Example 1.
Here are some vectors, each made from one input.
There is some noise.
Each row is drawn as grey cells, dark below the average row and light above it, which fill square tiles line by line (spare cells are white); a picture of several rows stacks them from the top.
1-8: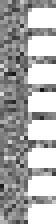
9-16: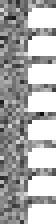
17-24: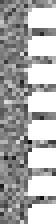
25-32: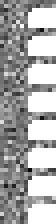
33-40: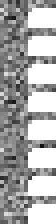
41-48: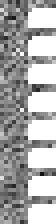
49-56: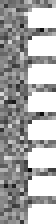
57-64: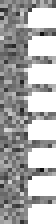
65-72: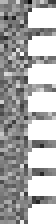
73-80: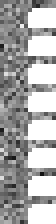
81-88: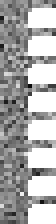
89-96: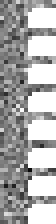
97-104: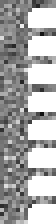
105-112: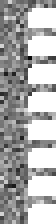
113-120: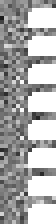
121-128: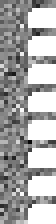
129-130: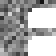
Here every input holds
a node of a 16-node tree.
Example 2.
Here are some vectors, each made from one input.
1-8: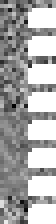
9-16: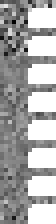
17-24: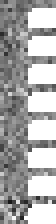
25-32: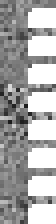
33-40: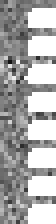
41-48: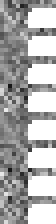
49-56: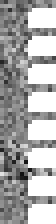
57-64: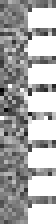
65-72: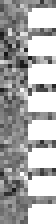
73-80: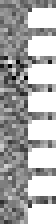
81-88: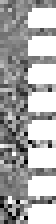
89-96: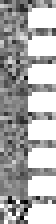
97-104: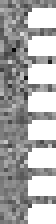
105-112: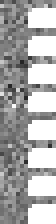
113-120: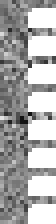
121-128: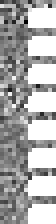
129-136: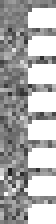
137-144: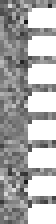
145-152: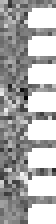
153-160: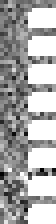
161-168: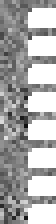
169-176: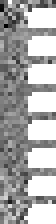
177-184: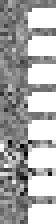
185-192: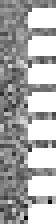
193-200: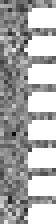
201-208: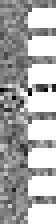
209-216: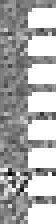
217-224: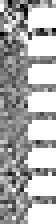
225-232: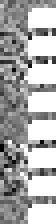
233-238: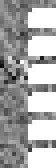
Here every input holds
a node of a 7-node tree.
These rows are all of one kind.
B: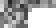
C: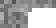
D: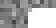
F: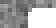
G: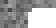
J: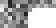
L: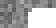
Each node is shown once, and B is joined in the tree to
D and L.
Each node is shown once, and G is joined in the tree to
F.
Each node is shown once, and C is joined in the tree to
J.
